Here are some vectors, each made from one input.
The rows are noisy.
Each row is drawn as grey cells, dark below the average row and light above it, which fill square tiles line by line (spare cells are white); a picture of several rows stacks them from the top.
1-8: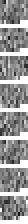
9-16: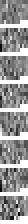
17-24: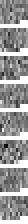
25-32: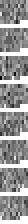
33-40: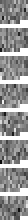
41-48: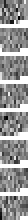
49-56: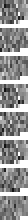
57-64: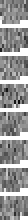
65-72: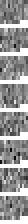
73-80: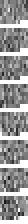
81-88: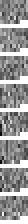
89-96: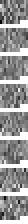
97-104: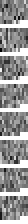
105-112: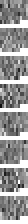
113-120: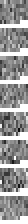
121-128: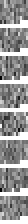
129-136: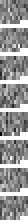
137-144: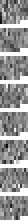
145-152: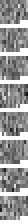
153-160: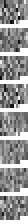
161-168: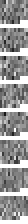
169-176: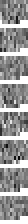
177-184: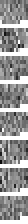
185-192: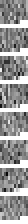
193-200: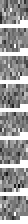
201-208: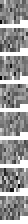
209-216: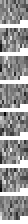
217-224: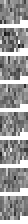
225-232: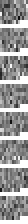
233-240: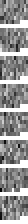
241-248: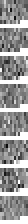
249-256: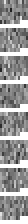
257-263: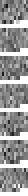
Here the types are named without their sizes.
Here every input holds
a point on a line, together with a list of points on a circle.
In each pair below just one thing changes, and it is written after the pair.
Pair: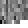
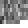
the place on the line
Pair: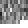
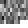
the place on the line
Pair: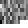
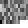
the place on the circle in item 1 of the list
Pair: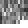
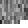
the place on the line
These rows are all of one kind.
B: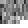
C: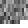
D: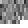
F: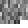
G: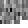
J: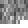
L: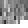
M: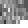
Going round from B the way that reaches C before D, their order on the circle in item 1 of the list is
B, C, D, M, F, J, L, G.
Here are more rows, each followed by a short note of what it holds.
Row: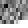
a point on a line, together with the empty list
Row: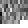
a point on a line, together with a list of one item
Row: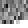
a point on a line, together with the empty list
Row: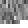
a point on a line, together with a list of three items
